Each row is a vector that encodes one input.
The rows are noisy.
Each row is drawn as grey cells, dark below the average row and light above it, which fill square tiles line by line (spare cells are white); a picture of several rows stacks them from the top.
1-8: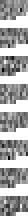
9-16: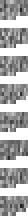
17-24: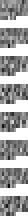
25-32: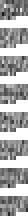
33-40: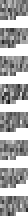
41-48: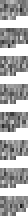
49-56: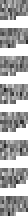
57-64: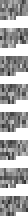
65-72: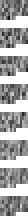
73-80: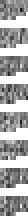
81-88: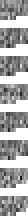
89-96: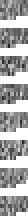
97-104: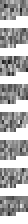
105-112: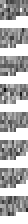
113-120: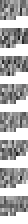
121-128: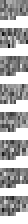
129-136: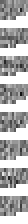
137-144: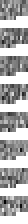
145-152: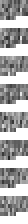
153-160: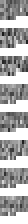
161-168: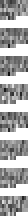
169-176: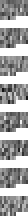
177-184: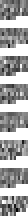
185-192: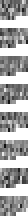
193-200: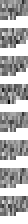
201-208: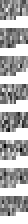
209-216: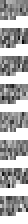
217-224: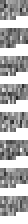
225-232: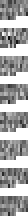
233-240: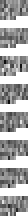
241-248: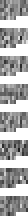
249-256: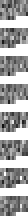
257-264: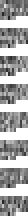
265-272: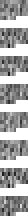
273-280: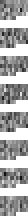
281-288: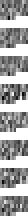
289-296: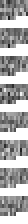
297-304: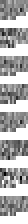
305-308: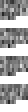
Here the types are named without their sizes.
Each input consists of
a true/false value, together with either a point on a circle, or a fixed value.
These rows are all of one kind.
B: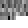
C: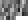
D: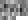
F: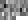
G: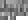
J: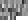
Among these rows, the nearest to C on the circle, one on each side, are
F and G.
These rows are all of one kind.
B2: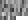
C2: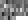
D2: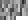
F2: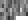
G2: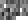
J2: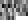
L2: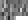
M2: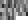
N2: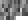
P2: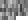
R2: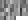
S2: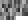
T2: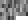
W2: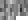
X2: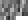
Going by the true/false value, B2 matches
D2, P2, R2 and W2.
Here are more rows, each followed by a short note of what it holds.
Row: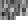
a true/false value
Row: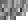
a true/false value
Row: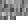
a point on a circle and a true/false value
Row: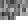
a true/false value
